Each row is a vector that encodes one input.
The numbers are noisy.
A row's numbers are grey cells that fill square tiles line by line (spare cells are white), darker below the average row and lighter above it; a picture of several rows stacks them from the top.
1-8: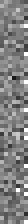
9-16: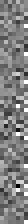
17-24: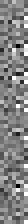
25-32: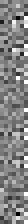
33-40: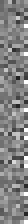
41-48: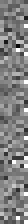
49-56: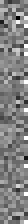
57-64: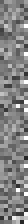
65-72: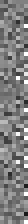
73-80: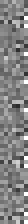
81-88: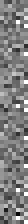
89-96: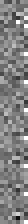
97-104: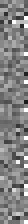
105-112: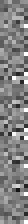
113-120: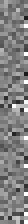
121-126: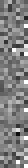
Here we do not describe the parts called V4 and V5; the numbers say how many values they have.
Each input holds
either a point on a 6-point line and a value of V5, or a true/false value and a value of V4.
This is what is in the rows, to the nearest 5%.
About 65% of them hold a point on a 6-point line and a value of V5. The rest hold a true/false value and a value of V4.
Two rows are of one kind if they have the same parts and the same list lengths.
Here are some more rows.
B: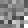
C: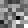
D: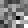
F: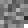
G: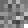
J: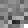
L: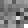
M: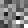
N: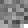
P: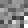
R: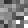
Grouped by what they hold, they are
B, C, D, M, P, R
F, G, J, L, N

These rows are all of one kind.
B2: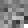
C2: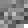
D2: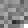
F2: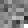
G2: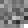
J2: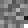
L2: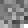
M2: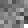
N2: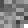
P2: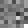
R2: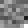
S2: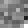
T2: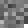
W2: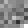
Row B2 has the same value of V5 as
F2, L2, M2 and N2.
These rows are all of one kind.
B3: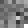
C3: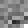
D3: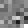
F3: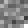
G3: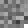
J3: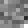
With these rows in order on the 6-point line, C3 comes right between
D3 and F3.
